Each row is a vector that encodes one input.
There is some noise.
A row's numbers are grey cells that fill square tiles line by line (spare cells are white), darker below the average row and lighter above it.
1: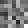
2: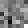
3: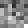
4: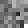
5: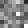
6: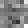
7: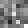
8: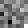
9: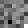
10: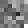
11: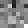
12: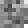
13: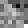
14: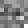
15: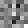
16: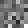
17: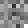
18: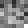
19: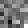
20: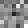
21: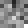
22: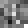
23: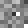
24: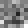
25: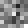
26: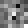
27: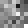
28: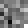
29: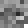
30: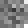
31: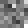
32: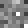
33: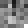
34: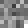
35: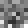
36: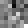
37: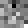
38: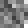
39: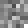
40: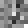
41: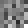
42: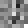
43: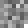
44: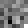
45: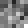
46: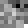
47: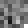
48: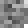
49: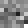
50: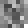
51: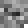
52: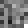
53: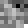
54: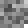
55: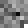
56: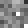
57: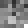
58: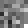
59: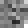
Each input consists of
one of 8 labels, together with either a fixed value, or four true/false values.
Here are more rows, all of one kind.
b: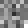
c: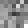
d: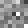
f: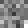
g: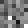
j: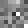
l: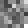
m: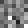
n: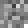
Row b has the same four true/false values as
f, g and j.
